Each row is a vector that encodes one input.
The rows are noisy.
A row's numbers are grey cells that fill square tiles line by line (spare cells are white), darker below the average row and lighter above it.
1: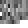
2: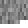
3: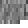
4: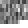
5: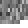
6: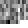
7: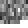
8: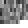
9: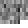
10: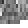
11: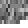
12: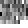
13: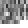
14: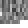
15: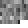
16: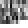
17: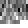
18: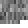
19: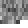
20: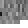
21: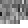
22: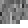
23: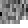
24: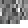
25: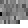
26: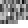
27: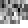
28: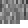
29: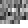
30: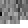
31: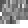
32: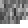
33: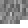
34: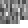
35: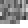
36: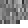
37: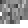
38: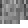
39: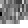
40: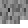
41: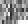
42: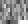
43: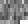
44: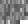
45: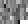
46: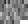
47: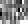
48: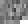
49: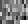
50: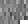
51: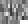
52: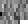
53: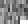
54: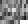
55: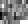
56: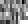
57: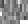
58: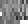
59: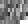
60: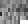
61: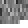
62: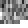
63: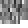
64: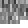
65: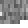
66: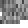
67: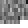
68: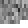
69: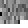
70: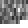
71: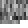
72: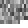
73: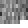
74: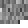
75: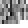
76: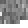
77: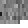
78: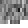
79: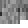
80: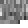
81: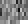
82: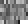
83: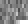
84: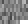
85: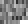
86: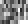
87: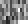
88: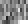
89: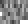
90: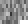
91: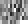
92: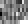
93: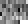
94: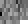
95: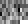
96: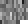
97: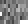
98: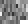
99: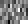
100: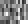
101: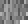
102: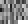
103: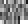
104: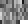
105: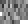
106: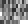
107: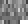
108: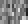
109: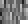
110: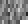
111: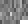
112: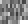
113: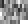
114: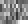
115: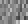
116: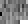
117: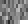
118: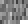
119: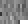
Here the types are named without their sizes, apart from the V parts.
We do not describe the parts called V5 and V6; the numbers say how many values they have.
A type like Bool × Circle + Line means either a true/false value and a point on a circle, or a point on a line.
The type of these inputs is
Bool × (Line + V6) + V5.
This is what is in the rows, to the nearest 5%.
About 85% of them hold a true/false value, together with either a point on a line, or a value of V6. The rest hold a value of V5.
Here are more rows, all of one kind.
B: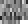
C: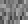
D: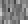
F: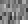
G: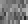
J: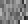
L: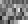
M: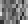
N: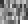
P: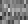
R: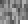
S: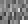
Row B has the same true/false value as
D and M.
